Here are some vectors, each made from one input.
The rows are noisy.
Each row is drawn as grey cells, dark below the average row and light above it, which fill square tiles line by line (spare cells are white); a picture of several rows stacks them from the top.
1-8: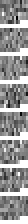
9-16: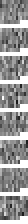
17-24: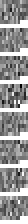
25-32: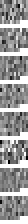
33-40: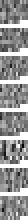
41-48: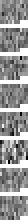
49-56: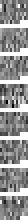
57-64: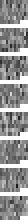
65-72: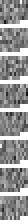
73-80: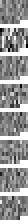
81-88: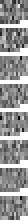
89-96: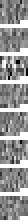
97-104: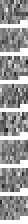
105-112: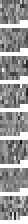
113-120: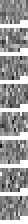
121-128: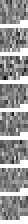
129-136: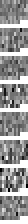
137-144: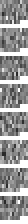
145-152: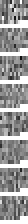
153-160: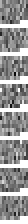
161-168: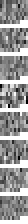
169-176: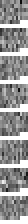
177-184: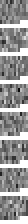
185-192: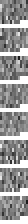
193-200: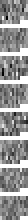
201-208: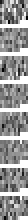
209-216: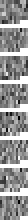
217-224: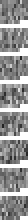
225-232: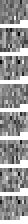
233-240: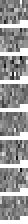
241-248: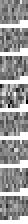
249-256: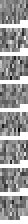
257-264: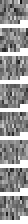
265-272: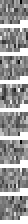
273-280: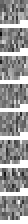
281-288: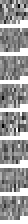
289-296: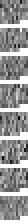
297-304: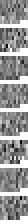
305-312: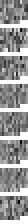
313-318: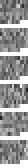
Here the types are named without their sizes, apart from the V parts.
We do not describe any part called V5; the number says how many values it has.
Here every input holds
a list of items, each a true/false value and a value of V5.
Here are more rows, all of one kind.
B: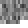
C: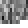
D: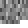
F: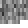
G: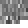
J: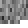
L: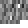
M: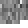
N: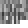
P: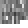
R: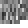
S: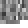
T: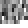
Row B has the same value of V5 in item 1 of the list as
F, G and M.
